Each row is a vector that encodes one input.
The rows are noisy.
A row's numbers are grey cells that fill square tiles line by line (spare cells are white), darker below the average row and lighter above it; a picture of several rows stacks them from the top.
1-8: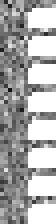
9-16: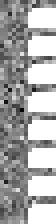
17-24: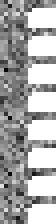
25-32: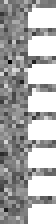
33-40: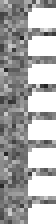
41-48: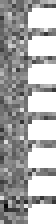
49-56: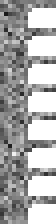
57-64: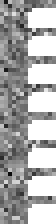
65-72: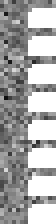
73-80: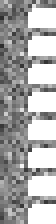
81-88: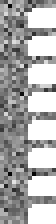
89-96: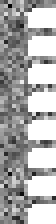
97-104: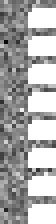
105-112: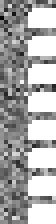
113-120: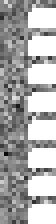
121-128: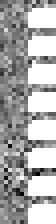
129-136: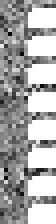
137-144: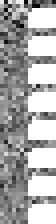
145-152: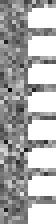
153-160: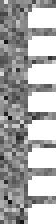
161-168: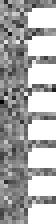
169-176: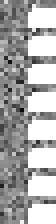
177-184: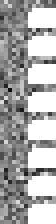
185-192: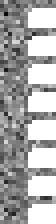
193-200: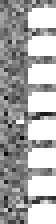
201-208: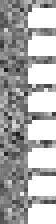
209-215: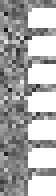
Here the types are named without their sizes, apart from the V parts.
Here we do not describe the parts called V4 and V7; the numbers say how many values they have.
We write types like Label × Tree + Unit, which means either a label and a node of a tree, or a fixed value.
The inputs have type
(Bool × Bool × Bool × Bool × Bool × V4 × V7 + Line) × Line.
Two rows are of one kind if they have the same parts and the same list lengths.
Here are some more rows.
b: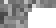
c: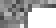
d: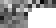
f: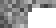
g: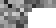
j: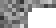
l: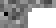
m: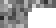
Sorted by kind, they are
b, c, f, g, j, l, m
d

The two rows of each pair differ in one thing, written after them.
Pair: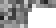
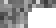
the value of V4
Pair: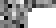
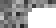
the place on the line
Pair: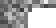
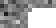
the place on the line
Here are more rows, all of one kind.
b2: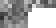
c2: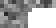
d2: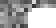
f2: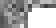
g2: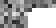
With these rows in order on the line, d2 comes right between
c2 and g2.
